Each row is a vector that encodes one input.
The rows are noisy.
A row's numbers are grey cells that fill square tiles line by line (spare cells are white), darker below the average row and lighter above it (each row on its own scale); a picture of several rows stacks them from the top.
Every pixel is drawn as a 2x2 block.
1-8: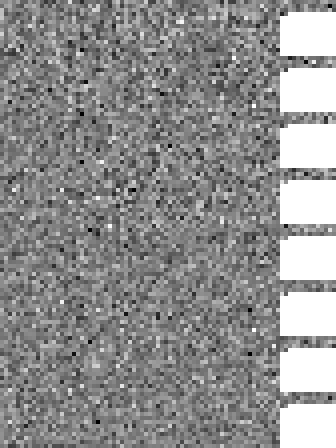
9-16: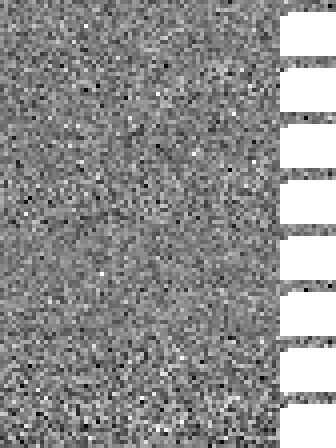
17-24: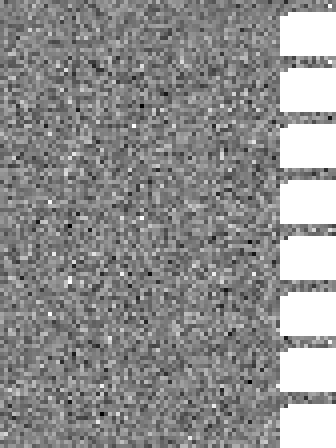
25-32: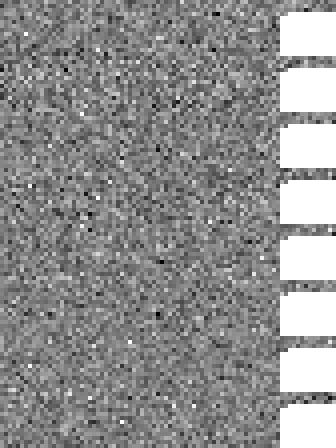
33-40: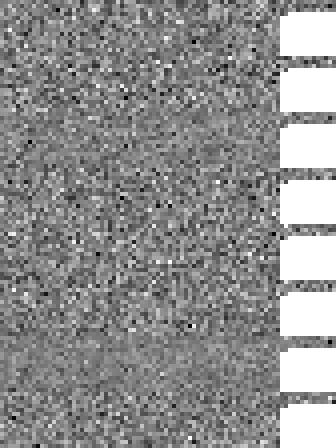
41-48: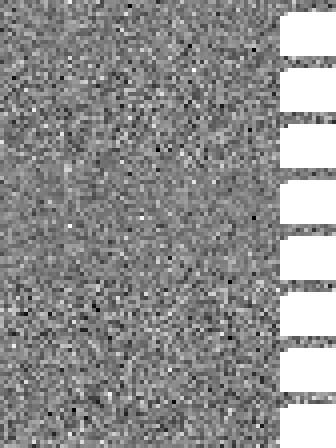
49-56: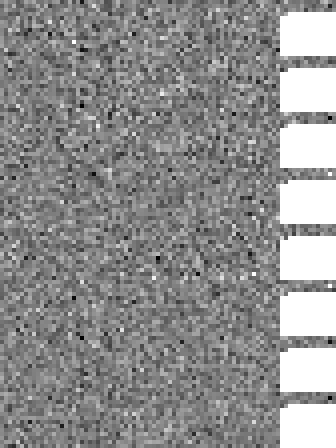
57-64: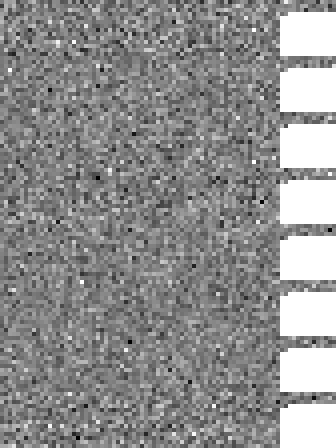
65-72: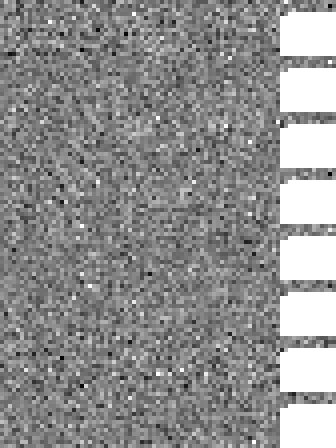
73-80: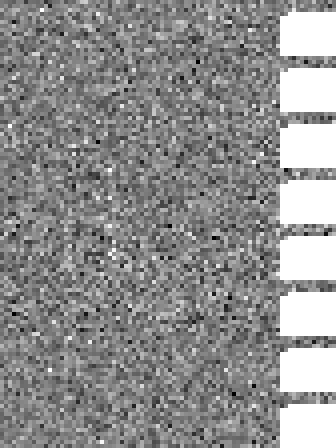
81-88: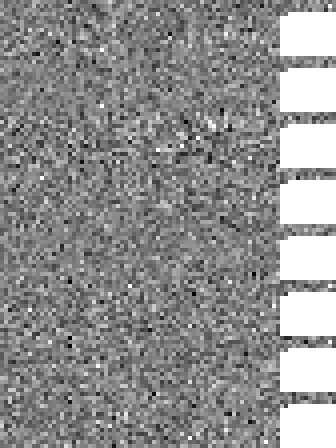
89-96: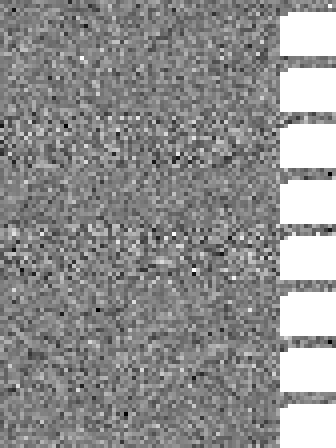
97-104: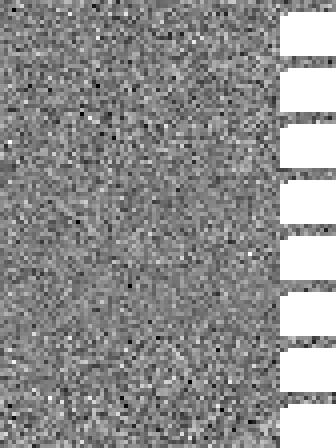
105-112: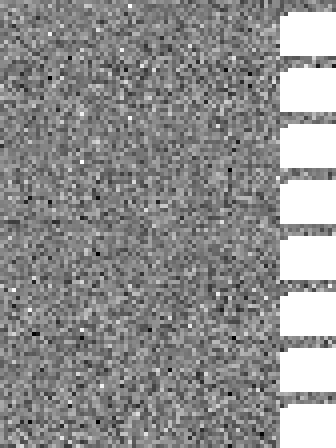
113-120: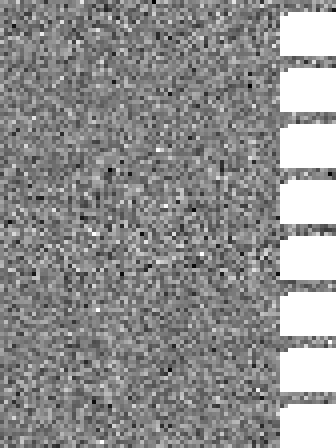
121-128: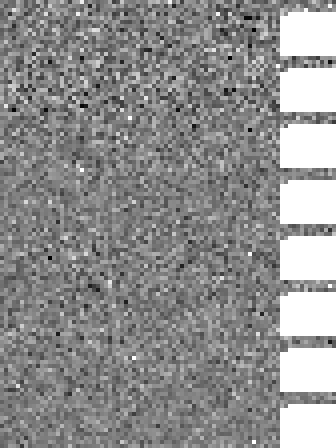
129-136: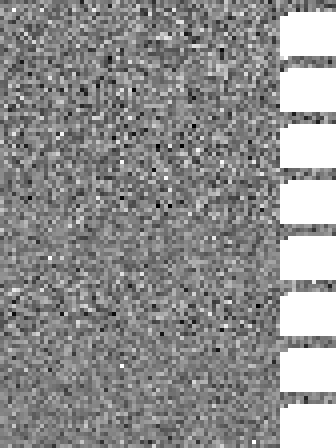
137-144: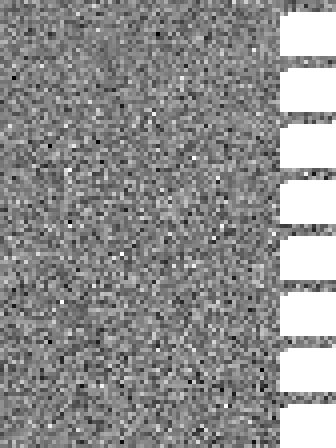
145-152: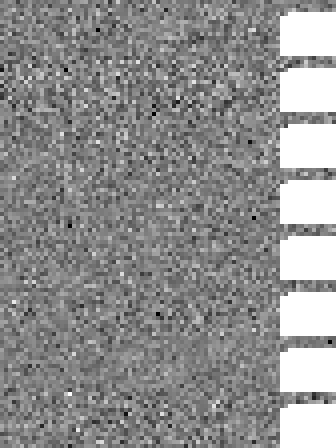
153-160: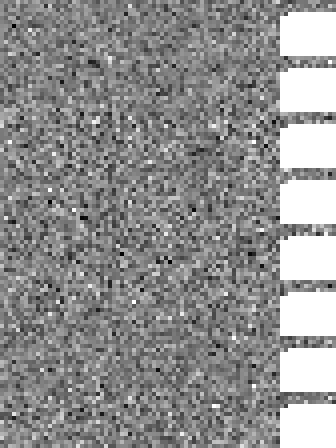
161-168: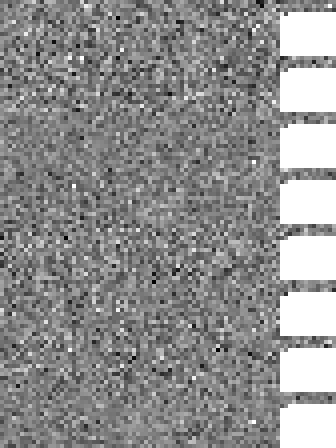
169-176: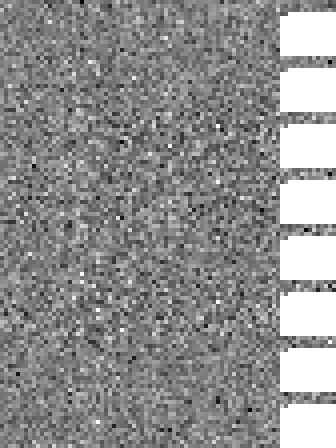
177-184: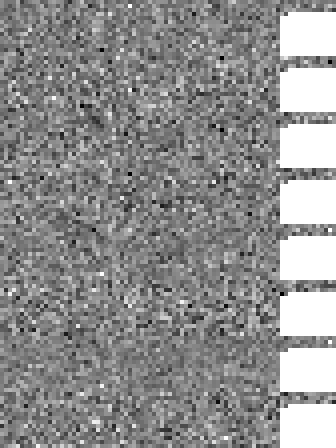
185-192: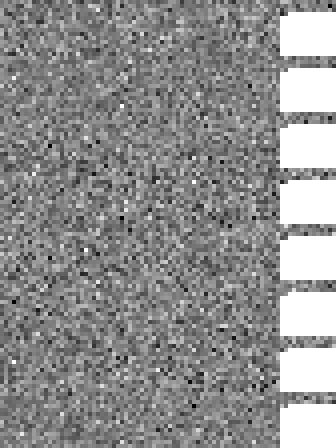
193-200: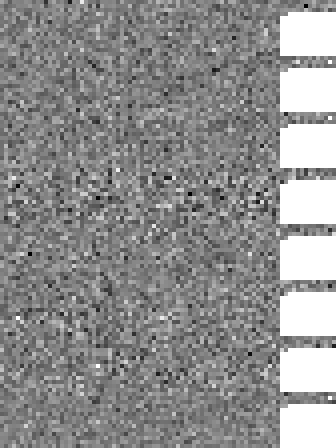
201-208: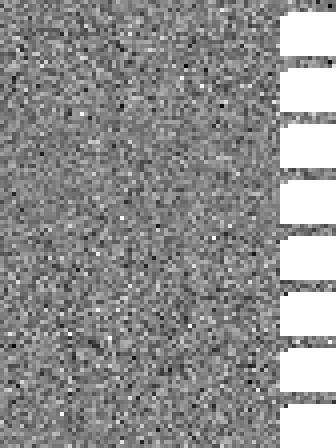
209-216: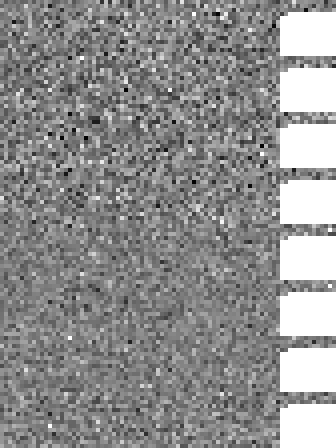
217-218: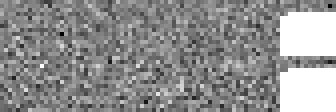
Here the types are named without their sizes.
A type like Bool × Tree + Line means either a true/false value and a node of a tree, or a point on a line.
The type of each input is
Bool × Tree × Tree × Tree × Tree + Unit.
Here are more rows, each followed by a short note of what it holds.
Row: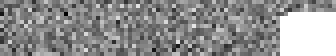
a fixed value
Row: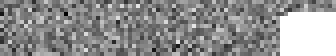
a fixed value
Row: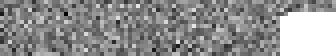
a fixed value
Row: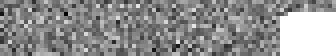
a fixed value
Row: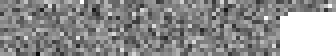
a node of each of four trees and a true/false value
